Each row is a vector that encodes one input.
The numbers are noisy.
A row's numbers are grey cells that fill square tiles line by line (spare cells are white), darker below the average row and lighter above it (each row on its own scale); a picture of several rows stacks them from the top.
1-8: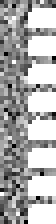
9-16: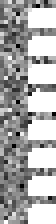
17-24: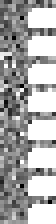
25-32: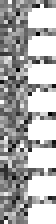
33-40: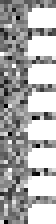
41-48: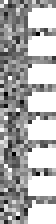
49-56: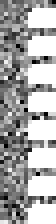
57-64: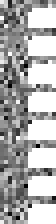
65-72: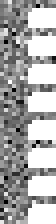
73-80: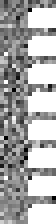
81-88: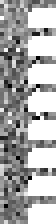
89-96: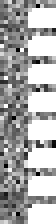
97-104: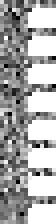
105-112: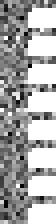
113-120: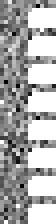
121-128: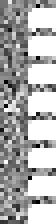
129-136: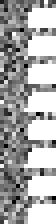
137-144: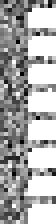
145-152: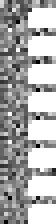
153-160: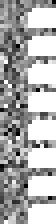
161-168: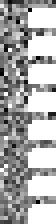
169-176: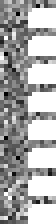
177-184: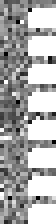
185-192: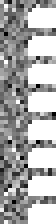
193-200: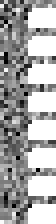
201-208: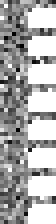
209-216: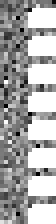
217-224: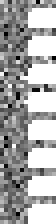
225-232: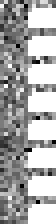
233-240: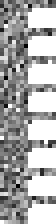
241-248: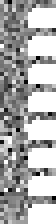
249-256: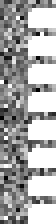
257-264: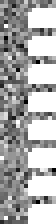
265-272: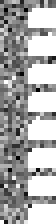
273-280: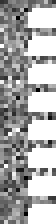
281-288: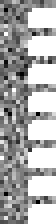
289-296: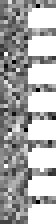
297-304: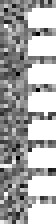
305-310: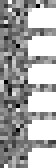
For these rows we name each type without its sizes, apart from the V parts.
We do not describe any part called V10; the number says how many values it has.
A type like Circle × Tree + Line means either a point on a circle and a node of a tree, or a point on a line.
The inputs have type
Bool × V10 + List(Circle).
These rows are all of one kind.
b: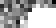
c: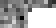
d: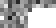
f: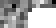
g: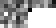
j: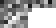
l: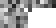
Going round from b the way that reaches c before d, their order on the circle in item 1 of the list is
b, g, c, j, f, l, d.
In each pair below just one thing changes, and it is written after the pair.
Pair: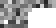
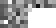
the value of V10
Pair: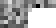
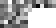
the value of V10
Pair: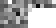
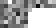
the value of V10
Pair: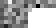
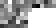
the true/false value
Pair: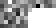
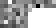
the true/false value
